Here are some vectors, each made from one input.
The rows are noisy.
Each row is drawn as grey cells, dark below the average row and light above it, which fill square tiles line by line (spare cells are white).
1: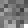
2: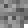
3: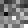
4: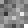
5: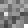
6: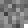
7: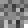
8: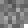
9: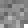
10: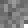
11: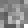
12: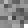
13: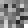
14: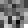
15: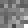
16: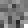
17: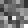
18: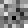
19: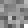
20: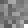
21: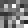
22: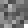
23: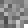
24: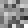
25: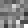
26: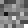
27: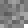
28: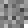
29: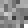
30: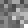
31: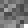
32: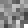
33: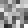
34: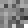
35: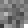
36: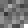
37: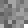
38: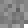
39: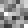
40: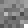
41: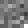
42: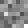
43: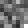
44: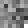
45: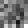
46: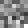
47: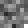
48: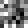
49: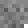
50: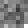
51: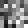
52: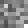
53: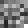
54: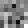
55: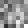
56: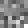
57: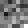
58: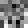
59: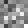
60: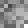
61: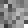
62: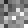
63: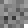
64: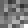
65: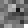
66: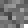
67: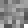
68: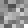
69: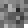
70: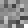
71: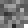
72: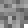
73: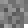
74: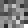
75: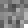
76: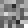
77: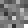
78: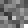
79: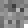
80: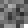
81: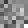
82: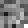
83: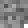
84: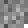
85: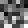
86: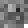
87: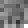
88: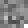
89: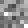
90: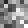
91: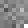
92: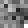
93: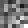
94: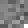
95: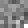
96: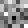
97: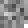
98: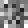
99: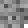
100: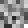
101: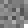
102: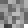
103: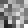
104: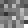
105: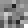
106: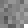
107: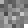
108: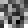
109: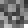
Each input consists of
five true/false values.
